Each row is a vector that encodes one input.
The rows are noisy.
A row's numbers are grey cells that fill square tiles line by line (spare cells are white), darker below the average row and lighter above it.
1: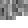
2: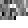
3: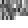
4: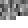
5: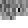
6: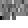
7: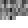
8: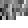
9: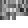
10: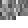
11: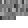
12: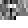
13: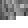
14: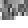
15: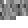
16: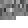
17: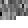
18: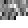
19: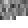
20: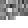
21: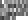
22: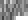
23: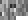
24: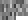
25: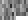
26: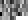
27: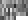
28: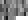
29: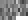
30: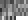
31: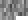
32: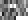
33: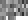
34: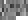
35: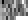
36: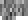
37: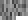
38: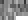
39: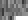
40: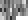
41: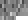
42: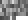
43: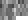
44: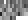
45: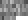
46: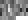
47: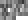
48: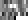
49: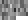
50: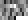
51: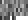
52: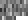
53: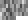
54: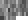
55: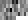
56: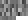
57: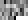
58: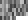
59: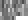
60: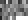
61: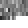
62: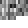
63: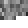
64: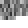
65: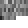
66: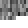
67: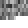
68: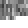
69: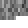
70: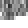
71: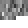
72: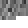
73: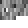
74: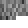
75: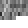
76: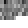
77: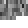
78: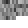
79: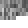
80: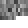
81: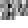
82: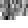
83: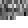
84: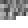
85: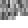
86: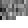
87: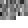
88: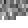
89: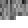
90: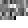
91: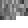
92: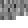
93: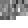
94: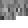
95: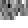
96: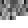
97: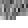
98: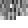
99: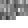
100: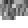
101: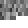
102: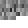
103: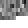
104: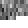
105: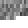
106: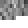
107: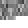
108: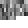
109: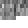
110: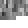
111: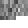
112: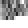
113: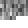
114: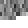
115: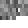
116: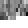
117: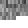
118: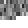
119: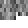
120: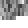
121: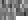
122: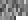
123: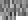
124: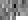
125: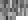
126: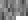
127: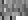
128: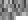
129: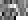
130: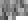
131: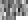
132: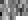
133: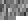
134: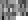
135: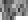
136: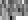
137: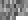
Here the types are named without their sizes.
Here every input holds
either a fixed value, or a label and a node of each of two trees.
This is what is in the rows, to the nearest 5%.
About 5% of them hold a fixed value. The rest hold a label and a node of each of two trees.
